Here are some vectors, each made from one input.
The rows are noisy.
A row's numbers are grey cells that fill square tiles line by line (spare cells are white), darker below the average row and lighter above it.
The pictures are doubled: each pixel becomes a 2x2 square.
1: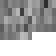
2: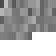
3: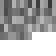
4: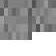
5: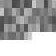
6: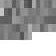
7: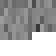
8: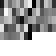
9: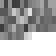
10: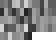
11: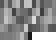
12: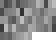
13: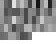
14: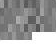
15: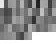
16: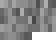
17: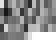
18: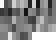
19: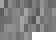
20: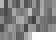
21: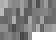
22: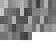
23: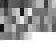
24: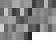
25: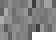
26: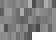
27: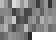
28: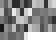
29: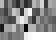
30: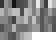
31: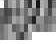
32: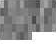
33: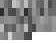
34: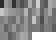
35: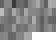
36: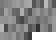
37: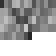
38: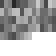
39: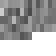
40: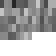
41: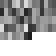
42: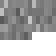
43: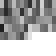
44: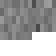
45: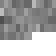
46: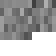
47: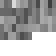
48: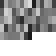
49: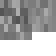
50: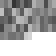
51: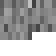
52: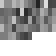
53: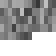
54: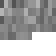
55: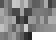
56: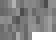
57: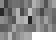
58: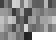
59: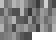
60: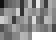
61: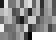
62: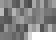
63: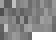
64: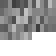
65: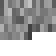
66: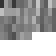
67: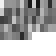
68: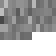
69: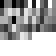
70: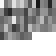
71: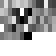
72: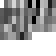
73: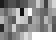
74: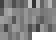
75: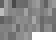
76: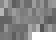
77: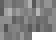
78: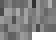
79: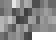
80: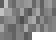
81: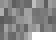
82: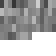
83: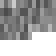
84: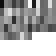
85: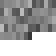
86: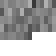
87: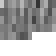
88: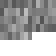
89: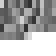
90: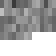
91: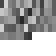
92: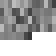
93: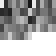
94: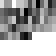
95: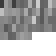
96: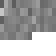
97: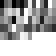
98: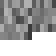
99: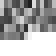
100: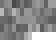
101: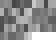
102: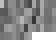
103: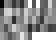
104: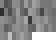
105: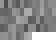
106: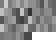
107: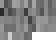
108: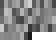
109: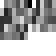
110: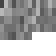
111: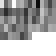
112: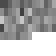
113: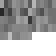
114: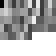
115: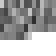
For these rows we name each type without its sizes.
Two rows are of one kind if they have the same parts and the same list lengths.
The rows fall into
4 kinds.
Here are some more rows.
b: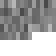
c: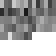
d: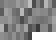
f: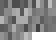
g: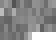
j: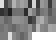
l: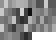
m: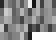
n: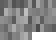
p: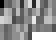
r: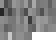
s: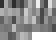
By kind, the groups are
b, p
c, j, r
d, f, m, n
g, l, s

